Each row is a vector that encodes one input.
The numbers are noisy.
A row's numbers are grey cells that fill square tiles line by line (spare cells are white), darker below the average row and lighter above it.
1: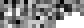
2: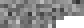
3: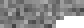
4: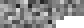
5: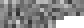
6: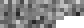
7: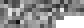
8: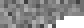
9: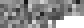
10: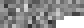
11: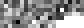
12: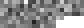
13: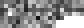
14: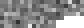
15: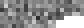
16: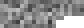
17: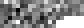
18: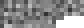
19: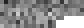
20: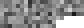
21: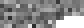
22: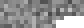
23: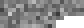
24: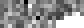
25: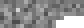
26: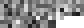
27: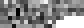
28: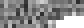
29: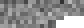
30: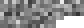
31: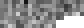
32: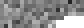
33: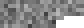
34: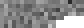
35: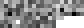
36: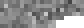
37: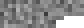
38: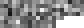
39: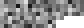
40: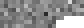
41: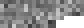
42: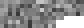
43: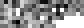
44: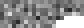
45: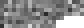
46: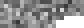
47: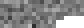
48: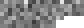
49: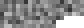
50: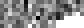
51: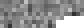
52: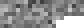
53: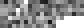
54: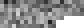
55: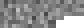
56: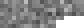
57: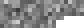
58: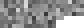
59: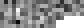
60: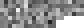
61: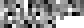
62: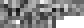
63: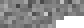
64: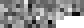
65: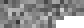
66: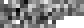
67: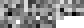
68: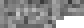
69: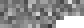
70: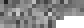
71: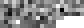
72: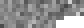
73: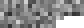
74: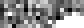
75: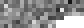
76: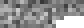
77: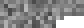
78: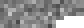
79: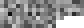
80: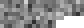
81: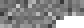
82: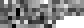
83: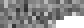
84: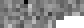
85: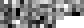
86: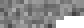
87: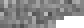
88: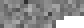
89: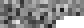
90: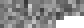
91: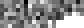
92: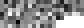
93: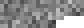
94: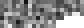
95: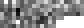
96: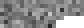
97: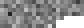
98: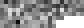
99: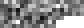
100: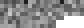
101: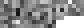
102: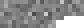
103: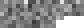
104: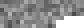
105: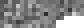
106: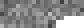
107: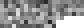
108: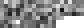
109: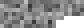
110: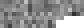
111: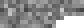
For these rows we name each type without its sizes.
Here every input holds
a point on a line, together with either a point on a line, or three true/false values.
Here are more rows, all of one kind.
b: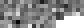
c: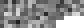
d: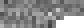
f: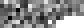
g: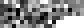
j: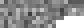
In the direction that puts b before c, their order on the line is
j, f, b, c, g, d.
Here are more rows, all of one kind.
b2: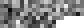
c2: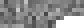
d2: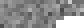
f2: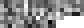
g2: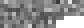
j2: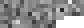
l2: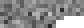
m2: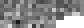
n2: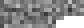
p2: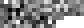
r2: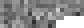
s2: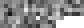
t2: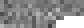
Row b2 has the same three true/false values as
c2, p2, r2 and t2.
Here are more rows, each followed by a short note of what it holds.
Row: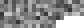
a point on a line and three true/false values
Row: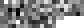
a point on each of two lines
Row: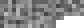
a point on a line and three true/false values
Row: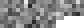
a point on each of two lines
